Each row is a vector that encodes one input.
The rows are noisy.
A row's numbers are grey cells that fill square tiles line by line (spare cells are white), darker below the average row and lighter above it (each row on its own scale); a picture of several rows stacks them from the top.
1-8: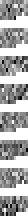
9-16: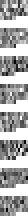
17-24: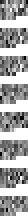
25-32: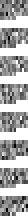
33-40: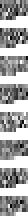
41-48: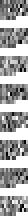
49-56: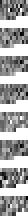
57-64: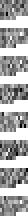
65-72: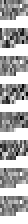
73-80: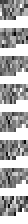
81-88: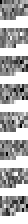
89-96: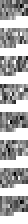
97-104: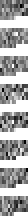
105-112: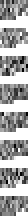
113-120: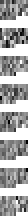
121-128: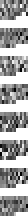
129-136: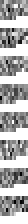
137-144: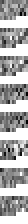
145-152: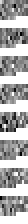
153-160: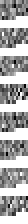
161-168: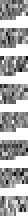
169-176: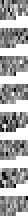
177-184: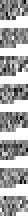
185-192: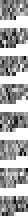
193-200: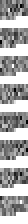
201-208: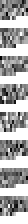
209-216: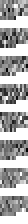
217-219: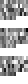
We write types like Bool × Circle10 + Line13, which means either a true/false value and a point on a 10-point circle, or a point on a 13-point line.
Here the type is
Bool × Bool × Bool × Bool + (Line5 + Line7) × Tree11.
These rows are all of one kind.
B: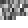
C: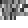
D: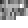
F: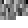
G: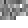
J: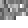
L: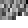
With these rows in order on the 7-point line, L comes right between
F and J.
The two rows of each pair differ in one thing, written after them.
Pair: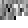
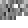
the node of the tree
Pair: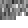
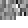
the place on the 5-point line
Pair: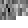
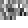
the place on the 5-point line
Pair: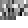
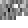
the node of the tree
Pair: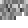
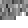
the place on the 5-point line
